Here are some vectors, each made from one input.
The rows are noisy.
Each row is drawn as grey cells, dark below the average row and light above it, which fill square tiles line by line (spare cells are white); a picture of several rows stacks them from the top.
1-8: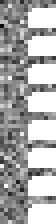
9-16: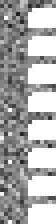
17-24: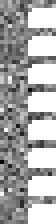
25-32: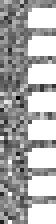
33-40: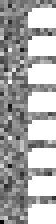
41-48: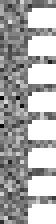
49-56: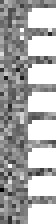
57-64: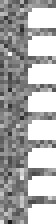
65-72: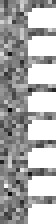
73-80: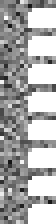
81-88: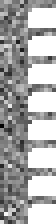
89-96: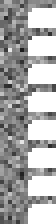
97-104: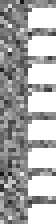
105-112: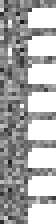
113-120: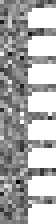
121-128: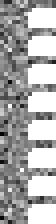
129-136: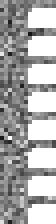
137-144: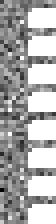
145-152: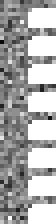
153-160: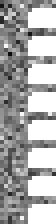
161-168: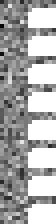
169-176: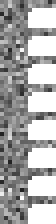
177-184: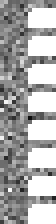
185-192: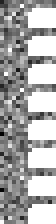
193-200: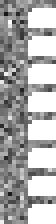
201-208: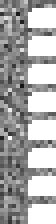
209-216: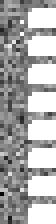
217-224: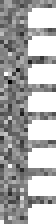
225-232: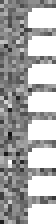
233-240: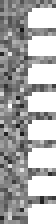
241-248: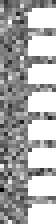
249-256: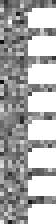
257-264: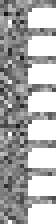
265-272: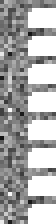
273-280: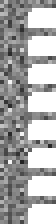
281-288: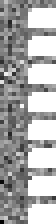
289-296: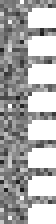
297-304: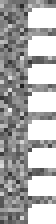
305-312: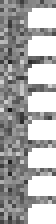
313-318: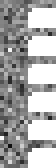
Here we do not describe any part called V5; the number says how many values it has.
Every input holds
a point on an 8-point line, together with either one of 8 labels, or a true/false value and a value of V5.
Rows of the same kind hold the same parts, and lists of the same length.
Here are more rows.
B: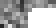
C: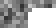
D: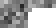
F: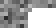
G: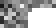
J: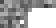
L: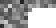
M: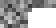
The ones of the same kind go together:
B, C, D, F, J, L
G, M

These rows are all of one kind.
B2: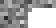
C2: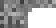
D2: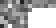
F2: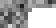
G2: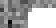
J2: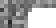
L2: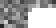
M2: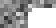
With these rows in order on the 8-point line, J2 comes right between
B2 and G2.
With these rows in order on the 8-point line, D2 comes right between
F2 and L2.
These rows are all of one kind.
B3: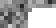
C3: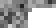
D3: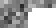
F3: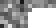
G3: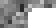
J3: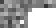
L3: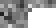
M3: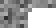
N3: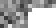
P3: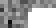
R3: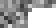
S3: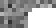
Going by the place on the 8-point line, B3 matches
C3, L3, N3 and R3.
